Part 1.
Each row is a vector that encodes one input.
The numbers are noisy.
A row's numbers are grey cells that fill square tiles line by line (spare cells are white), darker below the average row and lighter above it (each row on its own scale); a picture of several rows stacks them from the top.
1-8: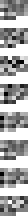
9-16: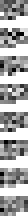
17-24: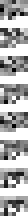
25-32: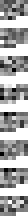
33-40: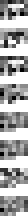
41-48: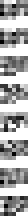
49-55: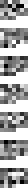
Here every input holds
four true/false values.
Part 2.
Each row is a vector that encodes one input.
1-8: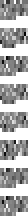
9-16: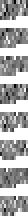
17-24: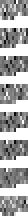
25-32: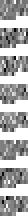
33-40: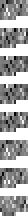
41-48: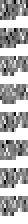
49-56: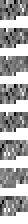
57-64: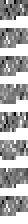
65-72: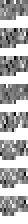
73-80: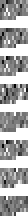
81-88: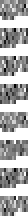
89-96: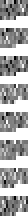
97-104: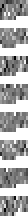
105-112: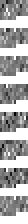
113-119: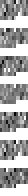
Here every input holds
a point on a 14-point line.
